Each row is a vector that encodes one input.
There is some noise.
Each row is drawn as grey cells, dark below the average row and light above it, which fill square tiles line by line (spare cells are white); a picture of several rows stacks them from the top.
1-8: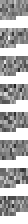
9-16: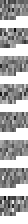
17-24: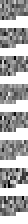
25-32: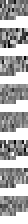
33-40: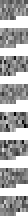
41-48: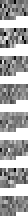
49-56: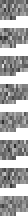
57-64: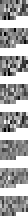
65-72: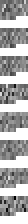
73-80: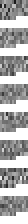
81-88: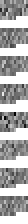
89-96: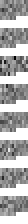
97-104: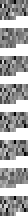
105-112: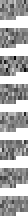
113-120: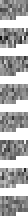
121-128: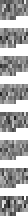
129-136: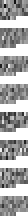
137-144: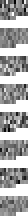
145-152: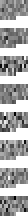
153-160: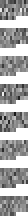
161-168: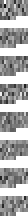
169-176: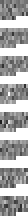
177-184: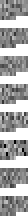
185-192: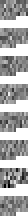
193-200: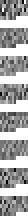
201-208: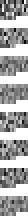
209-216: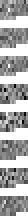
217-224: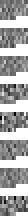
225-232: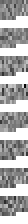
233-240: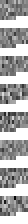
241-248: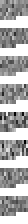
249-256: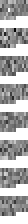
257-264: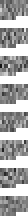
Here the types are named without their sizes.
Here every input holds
a list of points on a line.
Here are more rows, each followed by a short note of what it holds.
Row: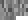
a list of three items
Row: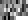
the empty list
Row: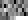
a list of two items
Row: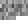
a list of three items
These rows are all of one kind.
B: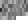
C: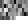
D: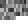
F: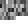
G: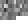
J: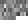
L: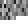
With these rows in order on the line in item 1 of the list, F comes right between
C and D.
